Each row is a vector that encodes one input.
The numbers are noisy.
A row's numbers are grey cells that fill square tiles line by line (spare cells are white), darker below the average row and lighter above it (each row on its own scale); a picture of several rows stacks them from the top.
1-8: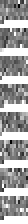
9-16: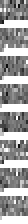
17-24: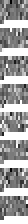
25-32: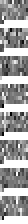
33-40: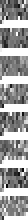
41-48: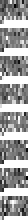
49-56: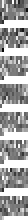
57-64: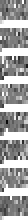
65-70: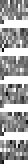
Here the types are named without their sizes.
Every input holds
a list of points on a line.
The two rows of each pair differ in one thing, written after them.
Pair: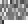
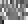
the place on the line in item 2 of the list
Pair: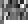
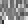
the place on the line in item 1 of the list
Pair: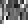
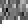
the place on the line in item 2 of the list
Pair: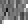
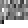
the place on the line in item 2 of the list
